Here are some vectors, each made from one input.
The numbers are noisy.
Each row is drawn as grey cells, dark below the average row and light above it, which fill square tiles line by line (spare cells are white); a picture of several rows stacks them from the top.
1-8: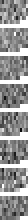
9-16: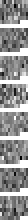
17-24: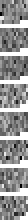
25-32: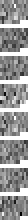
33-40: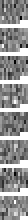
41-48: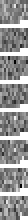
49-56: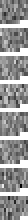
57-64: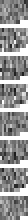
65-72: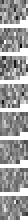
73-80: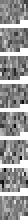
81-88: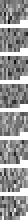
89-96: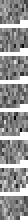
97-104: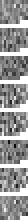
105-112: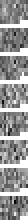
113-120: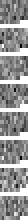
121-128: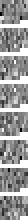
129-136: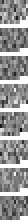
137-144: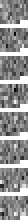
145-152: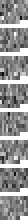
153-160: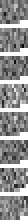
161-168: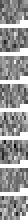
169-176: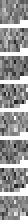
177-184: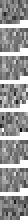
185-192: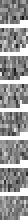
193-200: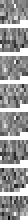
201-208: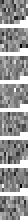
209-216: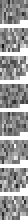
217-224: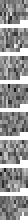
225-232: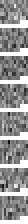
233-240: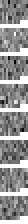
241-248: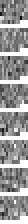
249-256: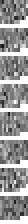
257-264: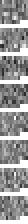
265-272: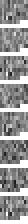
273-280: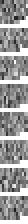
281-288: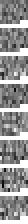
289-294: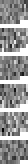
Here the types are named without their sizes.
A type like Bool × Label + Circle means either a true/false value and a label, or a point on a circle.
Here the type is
Label × List(Line).
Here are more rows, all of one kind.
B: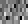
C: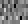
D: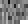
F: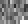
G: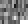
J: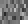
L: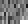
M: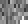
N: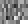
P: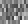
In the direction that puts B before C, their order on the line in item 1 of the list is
J, P, L, B, N, C, M, D, G, F.
